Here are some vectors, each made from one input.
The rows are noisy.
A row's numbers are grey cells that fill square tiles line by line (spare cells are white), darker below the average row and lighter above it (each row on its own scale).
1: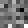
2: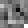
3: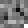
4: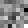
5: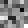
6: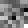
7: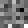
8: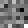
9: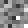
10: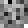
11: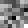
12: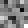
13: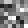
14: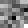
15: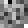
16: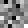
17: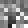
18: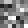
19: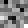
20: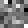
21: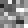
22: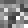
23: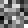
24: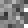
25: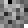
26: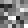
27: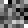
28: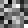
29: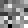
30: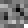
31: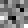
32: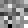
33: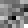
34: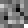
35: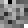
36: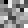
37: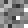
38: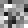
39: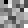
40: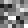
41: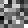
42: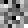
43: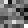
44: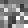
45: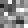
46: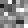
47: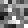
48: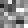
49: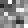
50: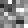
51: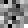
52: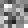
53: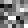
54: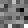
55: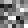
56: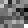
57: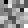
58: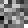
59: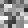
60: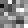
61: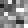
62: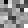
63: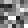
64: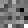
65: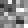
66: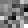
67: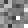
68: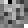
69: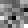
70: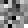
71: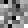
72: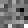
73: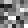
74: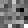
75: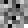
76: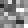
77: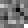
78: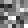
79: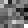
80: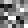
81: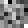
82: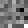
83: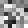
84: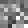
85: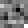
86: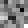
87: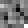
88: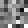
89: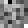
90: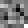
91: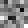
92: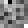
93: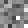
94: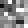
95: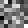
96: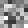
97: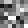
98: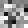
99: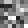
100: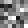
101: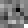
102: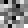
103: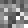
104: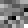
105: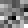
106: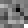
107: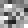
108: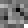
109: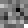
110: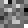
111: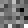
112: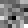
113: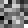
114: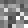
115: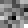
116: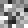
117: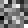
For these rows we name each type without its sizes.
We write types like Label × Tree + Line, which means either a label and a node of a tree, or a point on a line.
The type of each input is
Bool × (Tree + Unit).
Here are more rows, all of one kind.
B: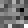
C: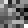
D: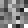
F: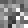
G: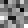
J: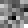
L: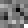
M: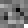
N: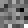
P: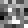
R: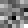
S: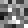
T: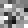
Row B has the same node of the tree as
G and N.
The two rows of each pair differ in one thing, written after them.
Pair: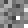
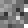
the true/false value
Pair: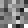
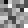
the true/false value
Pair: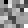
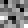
the node of the tree
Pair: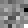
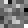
the true/false value
